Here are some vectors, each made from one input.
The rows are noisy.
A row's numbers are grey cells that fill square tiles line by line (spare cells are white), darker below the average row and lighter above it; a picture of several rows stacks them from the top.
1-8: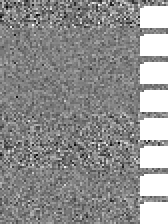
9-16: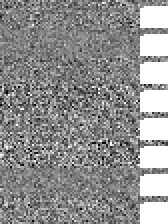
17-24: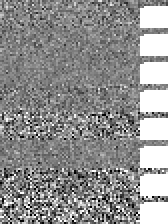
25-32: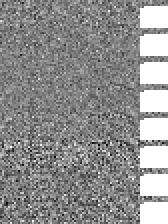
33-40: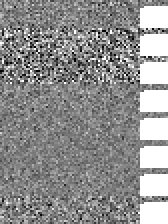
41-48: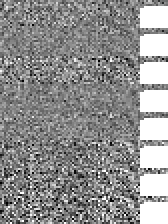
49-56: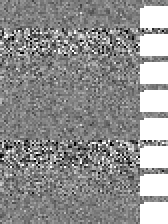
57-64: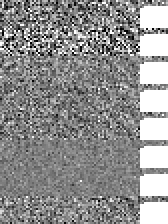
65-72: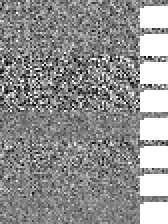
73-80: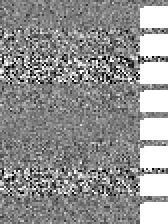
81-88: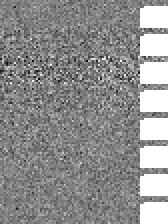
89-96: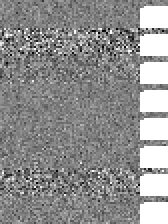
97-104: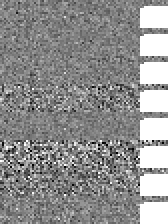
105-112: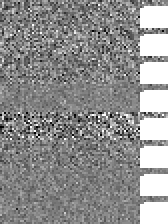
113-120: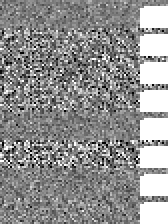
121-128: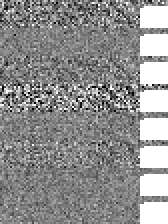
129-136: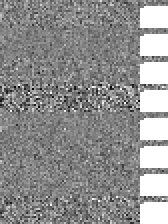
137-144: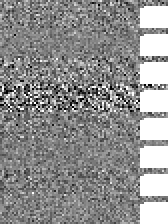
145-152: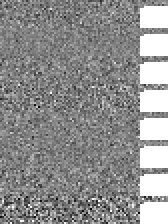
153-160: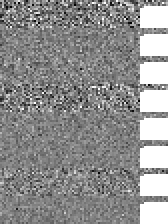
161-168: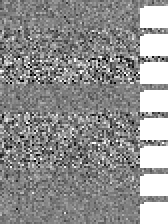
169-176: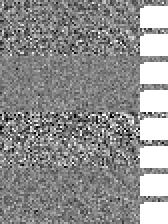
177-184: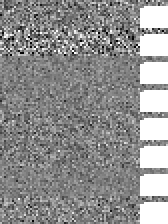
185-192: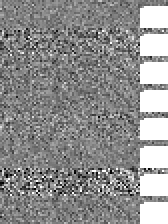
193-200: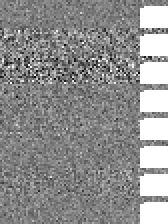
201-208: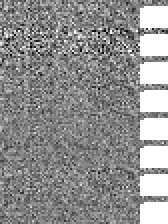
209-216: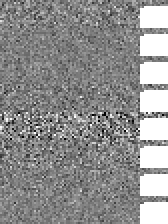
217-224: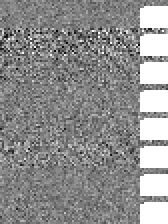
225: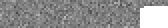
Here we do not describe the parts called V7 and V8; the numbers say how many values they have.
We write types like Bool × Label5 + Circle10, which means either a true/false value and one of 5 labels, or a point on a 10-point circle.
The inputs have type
(Circle9 + Line9) × V7 × V8 + Line5.
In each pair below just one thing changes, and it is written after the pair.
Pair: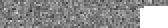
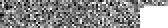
the value of V7
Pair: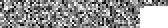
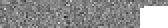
the value of V8
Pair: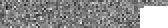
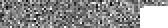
the value of V7
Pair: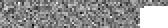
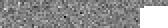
the value of V8
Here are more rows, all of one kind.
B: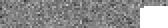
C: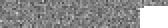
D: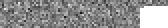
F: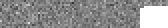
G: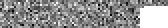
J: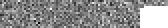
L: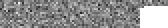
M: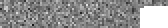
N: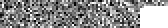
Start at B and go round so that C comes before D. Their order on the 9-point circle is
B, F, C, N, J, L, D, G, M.
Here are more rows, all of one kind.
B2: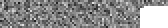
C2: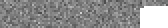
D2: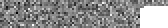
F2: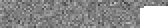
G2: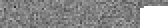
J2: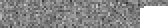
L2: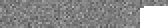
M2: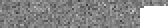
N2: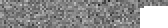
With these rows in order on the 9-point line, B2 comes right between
D2 and L2.
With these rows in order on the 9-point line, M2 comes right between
G2 and J2.
